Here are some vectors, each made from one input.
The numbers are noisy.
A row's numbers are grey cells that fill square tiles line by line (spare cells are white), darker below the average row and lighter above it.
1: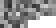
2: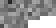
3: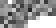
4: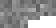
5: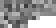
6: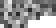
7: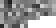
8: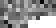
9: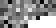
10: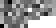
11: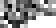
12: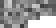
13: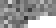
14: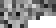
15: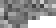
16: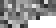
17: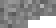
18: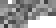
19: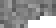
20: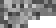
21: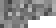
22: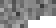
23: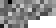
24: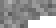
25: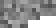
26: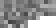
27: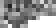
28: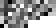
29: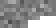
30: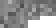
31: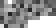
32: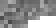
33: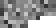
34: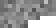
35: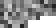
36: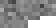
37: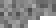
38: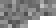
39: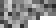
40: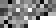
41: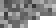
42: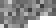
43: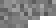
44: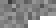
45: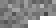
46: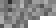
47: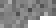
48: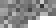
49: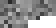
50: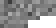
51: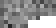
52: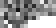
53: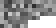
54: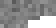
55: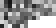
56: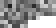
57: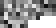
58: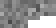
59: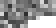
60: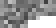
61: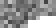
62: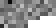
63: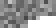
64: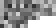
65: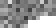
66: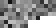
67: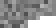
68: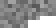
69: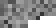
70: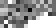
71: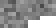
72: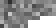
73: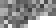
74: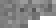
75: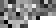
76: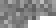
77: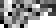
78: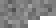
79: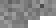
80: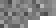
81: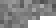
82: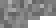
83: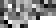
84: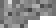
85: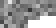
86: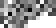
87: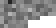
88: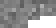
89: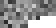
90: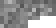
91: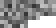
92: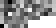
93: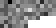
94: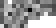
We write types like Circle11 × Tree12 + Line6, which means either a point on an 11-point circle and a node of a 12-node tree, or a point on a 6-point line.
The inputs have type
Line6 × (Line6 + Line8).
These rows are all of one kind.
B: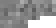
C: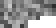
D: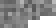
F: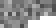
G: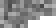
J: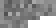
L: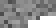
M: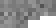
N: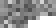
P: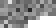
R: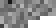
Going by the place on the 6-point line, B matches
D and G.
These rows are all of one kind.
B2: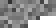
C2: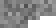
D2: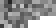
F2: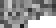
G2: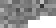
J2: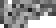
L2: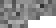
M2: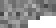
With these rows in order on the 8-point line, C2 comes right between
B2 and J2.
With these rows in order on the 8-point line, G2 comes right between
L2 and M2.
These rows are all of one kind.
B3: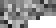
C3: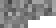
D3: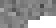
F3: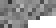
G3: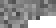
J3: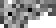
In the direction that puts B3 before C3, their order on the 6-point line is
B3, F3, D3, G3, C3, J3.
